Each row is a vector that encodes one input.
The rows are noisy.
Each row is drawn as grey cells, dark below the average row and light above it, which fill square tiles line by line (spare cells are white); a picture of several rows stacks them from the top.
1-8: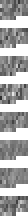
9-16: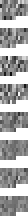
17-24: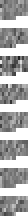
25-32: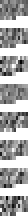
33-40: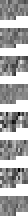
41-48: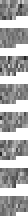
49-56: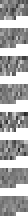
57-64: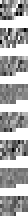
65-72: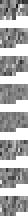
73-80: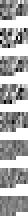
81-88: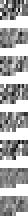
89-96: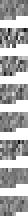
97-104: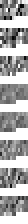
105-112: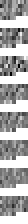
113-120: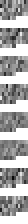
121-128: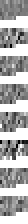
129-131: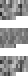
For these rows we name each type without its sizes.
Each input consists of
either a point on a circle, or a fixed value, or three true/false values.
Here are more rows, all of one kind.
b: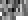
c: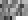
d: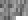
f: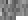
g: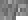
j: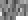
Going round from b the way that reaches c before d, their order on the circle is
b, j, f, g, c, d.
